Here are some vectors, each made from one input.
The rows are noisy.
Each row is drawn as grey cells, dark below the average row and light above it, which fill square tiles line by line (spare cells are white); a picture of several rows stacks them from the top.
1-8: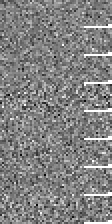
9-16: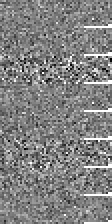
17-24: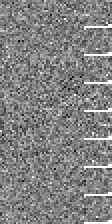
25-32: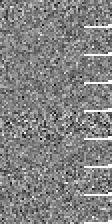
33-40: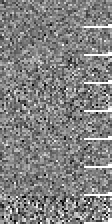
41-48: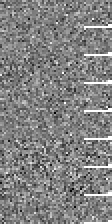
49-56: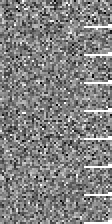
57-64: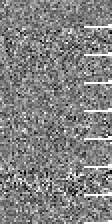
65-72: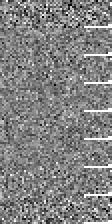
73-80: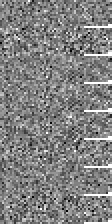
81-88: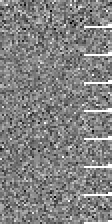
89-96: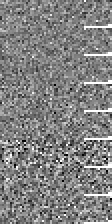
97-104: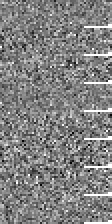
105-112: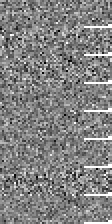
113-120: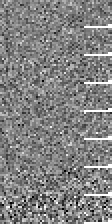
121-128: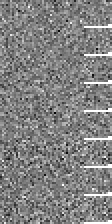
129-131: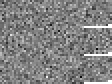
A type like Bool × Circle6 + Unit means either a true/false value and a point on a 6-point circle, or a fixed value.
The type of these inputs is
Bool × Line4 + Circle6.
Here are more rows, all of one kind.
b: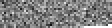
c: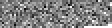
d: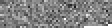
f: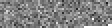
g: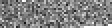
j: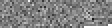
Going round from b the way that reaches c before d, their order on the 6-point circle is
b, g, c, j, d, f.
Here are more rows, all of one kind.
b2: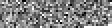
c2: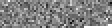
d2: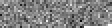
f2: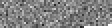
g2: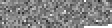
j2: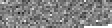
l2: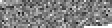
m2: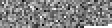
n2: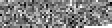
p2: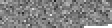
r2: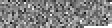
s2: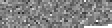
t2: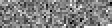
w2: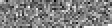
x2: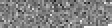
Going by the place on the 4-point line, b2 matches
d2, m2, n2 and p2.
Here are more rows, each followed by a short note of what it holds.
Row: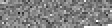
a point on a 4-point line and a true/false value
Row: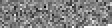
a point on a 6-point circle
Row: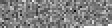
a point on a 6-point circle
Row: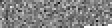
a point on a 4-point line and a true/false value
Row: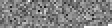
a point on a 6-point circle
